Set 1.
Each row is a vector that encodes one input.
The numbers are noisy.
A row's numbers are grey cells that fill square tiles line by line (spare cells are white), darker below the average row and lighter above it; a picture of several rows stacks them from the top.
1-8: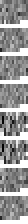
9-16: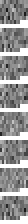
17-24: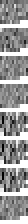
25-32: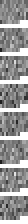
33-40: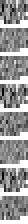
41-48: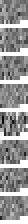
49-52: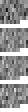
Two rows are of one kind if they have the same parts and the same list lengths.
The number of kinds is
3.
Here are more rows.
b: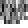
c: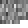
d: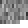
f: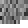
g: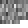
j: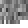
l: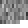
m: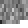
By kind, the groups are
b
c, d, g, l, m
f, j

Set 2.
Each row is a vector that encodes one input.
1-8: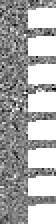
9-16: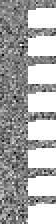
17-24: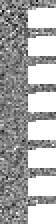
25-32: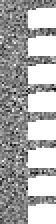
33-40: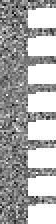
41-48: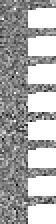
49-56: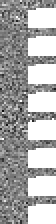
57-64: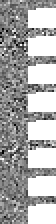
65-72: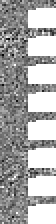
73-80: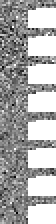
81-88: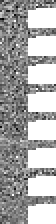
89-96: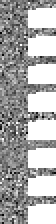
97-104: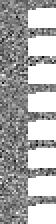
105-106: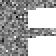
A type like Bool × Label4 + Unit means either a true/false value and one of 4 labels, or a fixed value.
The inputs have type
(Bool × Bool × Bool × Bool + Unit) × Line7.
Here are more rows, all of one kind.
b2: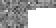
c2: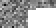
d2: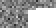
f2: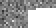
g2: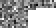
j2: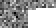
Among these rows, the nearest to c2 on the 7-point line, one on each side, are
d2 and f2.
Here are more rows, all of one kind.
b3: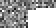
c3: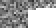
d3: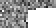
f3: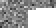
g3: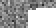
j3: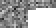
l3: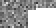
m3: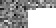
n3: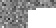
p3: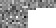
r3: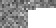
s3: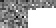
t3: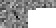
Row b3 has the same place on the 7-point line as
j3, l3 and m3.
